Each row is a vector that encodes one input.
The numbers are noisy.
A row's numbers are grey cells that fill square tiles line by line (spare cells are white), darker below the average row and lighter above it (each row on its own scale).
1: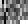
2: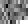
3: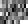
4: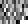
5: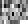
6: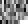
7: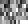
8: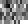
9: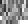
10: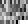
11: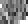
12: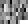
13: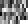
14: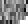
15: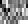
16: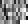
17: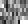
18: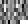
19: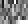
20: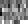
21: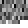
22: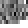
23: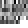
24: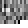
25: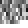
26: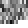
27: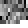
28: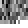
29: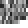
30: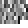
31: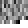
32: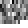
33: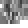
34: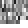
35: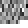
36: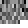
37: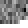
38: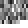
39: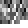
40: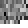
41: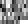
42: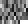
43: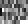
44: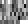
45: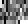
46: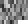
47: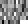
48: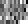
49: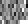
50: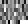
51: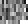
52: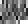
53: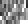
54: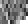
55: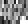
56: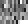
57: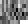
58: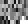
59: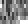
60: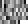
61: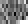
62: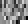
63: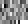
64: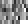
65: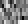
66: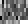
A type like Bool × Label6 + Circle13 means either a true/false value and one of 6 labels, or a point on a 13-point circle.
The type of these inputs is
Bool × Circle8.
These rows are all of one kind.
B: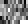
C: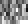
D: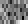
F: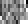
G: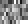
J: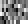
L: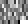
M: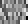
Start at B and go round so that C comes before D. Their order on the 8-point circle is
B, L, F, M, G, C, D, J.
